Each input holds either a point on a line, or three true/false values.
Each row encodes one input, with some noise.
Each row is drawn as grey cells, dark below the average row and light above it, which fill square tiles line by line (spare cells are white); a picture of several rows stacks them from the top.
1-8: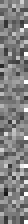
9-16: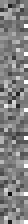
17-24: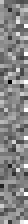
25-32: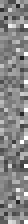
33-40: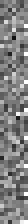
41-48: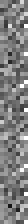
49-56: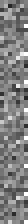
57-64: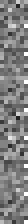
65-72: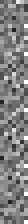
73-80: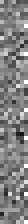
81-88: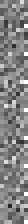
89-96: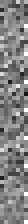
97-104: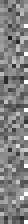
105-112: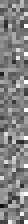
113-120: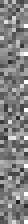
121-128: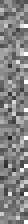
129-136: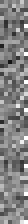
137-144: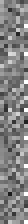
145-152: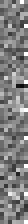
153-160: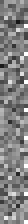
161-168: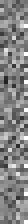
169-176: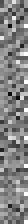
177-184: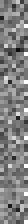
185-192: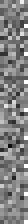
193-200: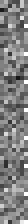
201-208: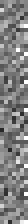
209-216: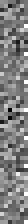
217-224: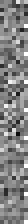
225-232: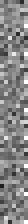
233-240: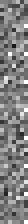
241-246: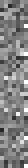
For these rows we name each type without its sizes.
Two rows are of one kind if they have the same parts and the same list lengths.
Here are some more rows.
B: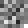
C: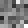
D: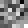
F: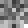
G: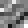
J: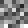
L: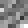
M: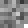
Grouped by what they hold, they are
B, F, G, J, L, M
C, D

